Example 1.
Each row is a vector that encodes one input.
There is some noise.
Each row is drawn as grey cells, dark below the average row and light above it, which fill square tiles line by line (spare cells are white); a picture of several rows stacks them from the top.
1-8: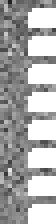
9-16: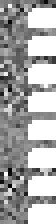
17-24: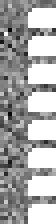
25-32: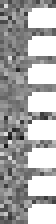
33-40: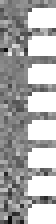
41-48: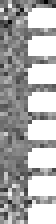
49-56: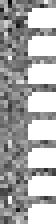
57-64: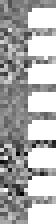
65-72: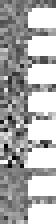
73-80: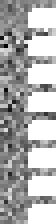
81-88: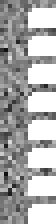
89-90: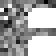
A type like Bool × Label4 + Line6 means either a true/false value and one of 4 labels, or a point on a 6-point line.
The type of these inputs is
Line6 × (Tree9 + Unit).
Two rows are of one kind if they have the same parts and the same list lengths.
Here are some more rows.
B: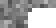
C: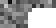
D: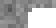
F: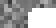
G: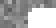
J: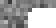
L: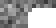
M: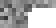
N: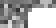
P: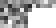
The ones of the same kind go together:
B, C, F, J, L, M, N, P
D, G

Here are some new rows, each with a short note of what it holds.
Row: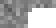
a point on a 6-point line
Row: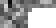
a point on a 6-point line
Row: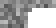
a point on a 6-point line
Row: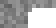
a point on a 6-point line
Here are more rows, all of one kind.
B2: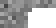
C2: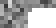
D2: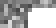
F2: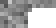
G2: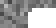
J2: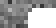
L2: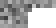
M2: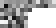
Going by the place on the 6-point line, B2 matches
J2 and M2.
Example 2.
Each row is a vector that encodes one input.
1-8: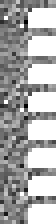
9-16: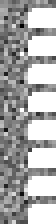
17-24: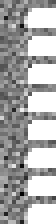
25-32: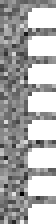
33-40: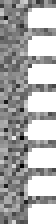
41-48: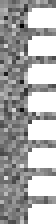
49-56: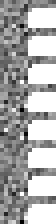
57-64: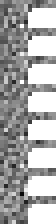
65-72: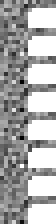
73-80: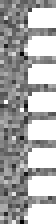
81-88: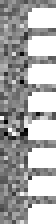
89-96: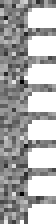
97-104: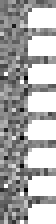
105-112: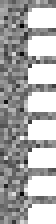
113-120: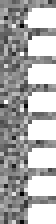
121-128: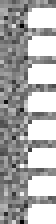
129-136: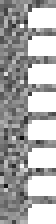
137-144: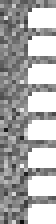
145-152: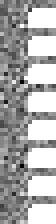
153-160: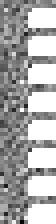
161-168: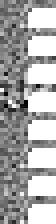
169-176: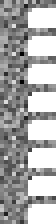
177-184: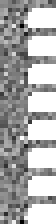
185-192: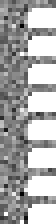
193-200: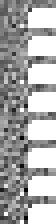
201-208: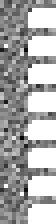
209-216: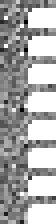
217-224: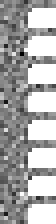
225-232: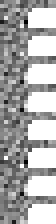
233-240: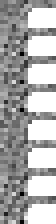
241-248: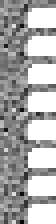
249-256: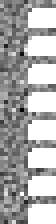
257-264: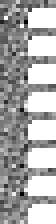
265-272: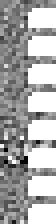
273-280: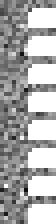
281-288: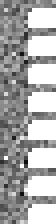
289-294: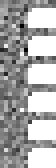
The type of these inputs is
List2(Line7).
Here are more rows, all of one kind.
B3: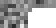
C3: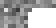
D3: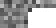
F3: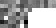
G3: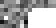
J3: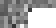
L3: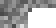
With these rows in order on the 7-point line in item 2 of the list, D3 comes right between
F3 and J3.
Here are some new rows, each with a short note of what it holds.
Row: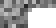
a list of one item
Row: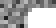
a list of one item
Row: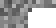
a list of two items
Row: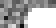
a list of one item
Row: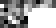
the empty list
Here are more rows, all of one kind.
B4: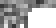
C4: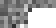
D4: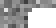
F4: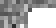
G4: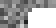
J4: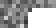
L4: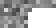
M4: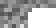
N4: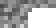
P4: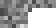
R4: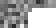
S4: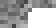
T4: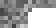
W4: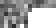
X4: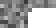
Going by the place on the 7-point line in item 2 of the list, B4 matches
D4, L4, M4 and N4.
